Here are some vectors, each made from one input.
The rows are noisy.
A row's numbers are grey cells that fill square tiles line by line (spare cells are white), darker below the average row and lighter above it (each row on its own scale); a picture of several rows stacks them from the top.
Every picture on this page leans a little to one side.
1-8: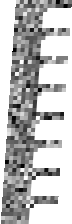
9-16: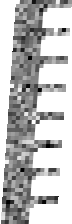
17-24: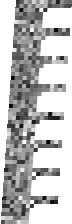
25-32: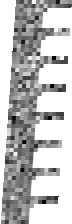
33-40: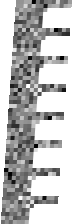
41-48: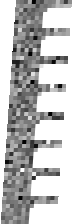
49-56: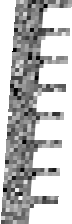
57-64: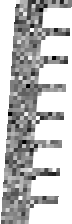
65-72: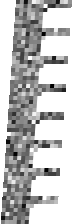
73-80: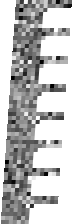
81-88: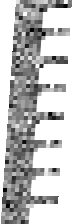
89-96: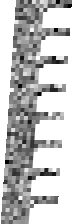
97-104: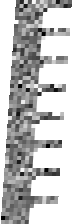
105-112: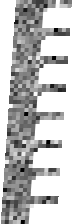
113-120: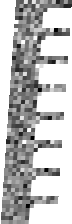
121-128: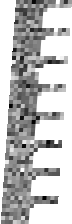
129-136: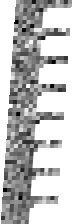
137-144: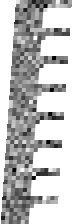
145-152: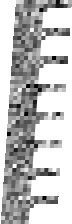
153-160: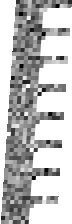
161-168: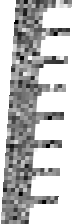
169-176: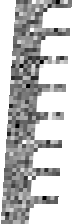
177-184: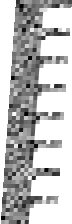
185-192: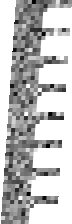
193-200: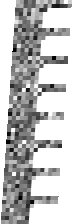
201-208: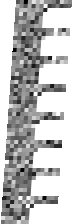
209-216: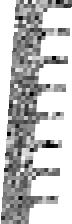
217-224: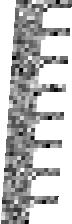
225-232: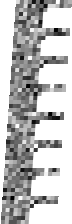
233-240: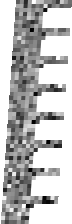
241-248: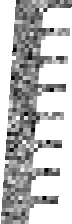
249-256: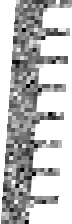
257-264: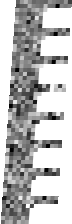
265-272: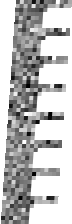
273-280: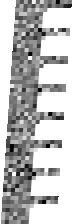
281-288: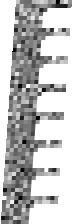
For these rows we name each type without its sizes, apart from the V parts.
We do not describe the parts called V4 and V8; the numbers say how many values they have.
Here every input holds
either a point on a line, or a true/false value and a value of V8, or a value of V4.
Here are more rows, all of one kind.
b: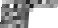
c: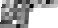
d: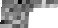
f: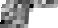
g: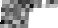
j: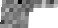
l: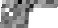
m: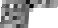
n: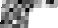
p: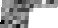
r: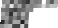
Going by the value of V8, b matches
m and r.
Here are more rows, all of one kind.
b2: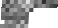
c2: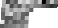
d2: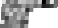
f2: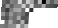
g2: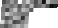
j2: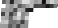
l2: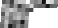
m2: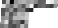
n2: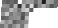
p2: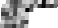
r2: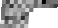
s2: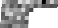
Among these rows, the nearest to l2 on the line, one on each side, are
d2 and j2.
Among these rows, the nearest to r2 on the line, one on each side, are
f2 and g2.
